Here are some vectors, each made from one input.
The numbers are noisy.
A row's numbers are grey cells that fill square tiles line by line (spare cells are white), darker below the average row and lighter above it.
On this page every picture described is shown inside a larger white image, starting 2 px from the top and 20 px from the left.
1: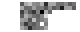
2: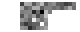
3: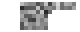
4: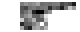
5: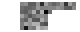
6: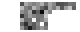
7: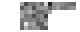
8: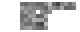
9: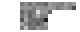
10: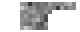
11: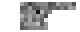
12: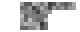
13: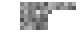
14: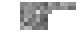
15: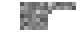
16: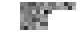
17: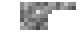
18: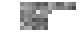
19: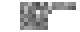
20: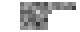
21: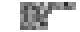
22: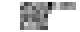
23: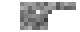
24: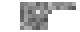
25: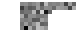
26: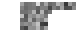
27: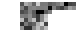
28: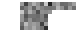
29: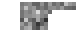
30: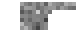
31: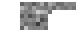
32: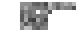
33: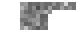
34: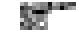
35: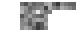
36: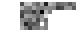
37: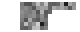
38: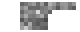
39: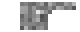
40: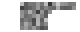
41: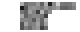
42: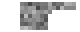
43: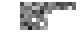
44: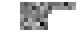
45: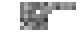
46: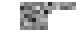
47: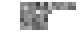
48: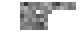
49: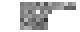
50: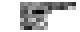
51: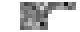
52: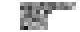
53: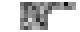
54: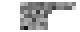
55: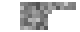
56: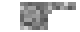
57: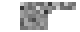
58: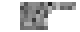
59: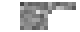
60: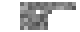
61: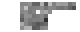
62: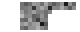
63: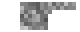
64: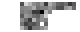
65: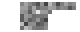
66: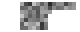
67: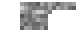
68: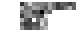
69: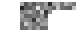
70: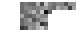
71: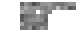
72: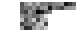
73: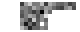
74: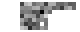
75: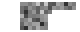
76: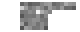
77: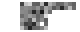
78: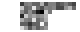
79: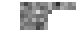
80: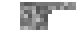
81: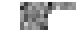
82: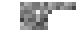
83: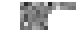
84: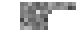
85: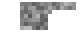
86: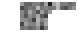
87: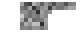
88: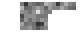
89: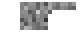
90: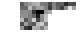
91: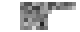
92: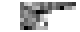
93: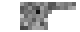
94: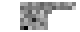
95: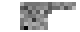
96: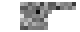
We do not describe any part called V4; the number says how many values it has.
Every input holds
a true/false value, together with either a point on each of two 3-point lines, or a value of V4.
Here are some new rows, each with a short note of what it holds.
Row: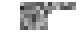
a point on each of two 3-point lines and a true/false value
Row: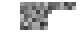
a point on each of two 3-point lines and a true/false value
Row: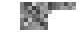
a point on each of two 3-point lines and a true/false value
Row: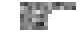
a true/false value and a value of V4
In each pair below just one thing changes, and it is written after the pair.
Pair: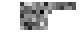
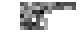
the value of V4
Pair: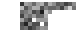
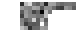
the value of V4
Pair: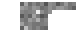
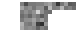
the value of V4
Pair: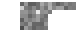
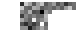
the true/false value
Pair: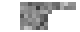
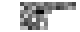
the true/false value
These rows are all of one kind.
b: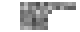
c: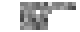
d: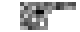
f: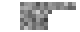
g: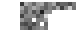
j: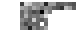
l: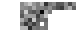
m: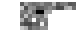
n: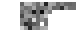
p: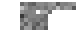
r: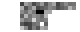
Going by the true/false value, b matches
c, f and p.
